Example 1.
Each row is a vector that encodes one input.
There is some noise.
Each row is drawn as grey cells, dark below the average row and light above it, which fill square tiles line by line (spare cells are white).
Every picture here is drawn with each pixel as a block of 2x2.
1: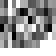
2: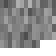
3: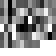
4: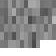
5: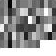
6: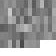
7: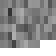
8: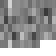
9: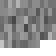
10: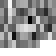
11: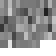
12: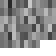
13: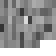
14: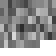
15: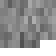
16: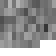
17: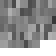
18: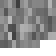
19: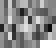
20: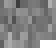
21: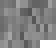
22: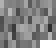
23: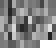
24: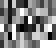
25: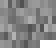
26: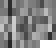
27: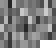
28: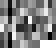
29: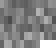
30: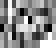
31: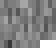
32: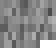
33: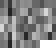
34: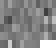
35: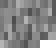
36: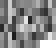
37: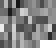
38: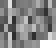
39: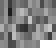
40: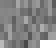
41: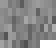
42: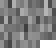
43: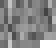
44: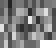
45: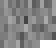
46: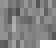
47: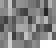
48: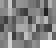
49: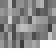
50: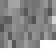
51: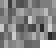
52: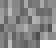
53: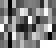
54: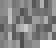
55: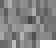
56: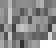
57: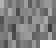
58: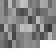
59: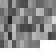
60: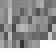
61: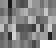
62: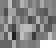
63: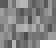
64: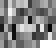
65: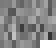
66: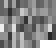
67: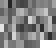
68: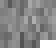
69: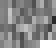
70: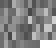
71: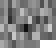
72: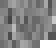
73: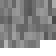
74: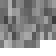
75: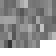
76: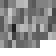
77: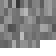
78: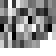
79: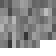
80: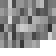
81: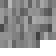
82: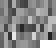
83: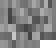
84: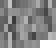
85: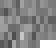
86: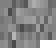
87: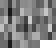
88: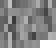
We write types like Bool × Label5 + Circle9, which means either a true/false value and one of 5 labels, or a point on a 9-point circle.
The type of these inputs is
Tree10 × Tree10.
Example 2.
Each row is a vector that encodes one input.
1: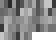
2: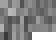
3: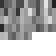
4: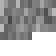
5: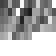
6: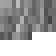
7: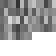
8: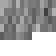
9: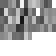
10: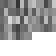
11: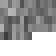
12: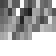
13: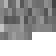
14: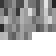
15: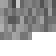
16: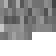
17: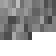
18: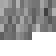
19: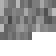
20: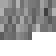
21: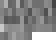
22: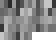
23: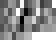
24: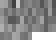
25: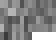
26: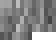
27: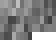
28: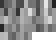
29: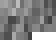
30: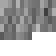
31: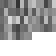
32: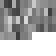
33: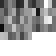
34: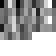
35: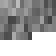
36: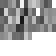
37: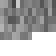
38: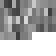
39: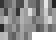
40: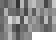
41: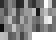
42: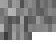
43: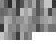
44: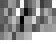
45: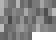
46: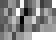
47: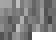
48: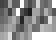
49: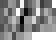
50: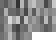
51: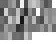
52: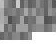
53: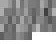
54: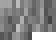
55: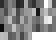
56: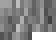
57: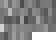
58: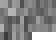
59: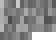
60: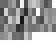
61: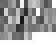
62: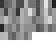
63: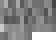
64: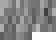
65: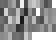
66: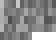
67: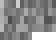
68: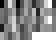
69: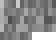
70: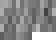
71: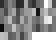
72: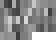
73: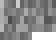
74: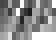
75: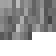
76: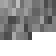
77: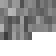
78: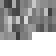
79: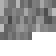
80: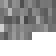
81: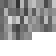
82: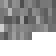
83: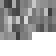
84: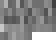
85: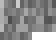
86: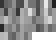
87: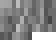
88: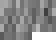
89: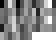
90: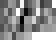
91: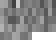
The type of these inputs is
Circle9 + Line9.
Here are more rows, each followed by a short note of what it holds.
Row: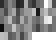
a point on a 9-point line
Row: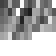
a point on a 9-point line
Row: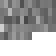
a point on a 9-point circle
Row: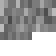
a point on a 9-point circle
